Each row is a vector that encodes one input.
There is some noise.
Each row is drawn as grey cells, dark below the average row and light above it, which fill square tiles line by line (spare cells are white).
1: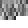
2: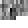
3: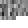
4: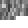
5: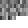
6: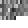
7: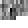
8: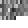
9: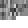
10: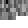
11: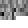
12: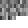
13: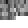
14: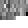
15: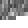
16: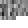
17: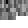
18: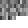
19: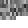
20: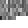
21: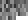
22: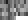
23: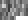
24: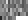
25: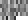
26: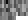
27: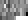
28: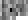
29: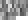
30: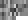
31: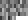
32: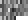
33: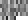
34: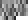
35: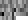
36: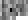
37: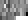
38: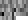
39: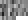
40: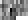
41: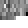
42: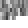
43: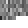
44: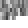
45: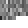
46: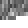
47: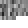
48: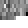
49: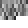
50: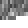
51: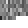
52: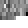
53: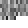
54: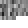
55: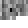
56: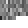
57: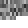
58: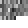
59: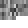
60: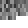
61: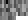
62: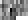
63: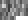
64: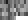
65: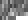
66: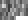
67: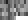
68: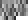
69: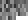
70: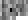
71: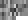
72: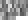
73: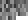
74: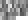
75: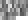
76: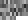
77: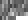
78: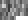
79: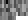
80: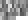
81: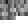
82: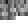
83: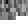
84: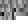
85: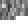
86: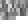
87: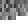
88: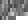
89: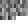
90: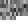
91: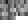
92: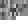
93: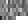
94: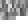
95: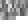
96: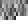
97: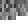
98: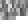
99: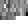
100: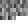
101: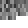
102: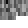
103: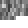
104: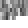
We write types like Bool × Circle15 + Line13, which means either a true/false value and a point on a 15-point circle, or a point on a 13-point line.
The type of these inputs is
Bool × Bool × Bool + Tree11.
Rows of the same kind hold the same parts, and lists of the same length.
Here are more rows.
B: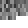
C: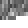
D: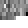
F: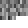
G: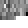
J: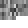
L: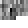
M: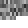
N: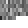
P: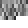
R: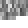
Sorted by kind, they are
B, C, D, F, G, N
J, L, M, P, R

